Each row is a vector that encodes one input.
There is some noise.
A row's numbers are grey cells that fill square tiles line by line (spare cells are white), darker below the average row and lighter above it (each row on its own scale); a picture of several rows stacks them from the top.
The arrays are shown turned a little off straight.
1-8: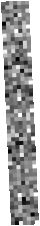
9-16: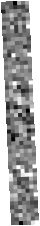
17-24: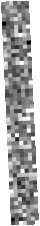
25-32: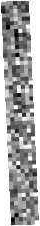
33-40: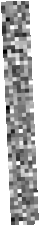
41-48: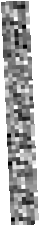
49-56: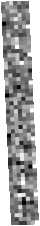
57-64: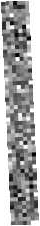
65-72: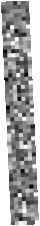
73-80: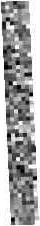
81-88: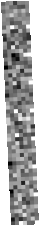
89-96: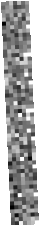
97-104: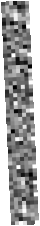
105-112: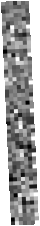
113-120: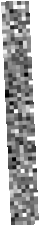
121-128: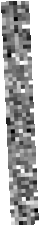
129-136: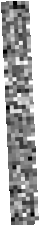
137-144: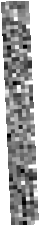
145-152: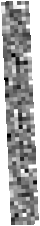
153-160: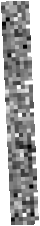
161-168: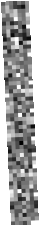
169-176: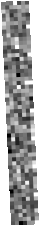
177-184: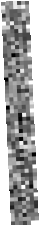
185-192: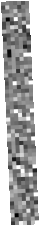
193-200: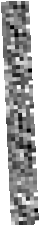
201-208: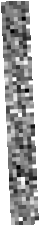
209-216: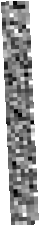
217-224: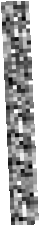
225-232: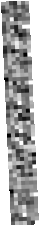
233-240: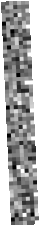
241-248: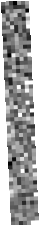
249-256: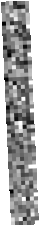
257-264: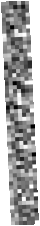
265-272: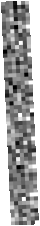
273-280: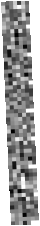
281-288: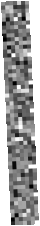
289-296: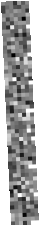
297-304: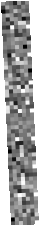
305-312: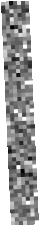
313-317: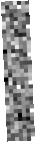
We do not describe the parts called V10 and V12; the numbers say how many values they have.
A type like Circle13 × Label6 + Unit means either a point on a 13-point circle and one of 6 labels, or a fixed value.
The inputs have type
Bool × Bool × Bool × Bool × V10 + Line5 × V12.
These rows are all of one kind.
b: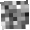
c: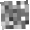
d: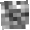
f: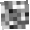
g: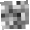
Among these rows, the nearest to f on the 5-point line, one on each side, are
d and g.
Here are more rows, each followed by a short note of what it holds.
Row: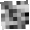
a point on a 5-point line and a value of V12
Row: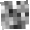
a point on a 5-point line and a value of V12
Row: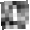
four true/false values and a value of V10
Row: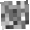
a point on a 5-point line and a value of V12
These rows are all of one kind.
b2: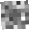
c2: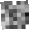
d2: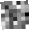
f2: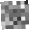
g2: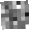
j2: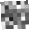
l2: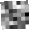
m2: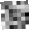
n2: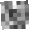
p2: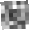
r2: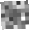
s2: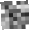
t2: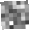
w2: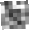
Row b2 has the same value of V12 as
d2, g2 and r2.
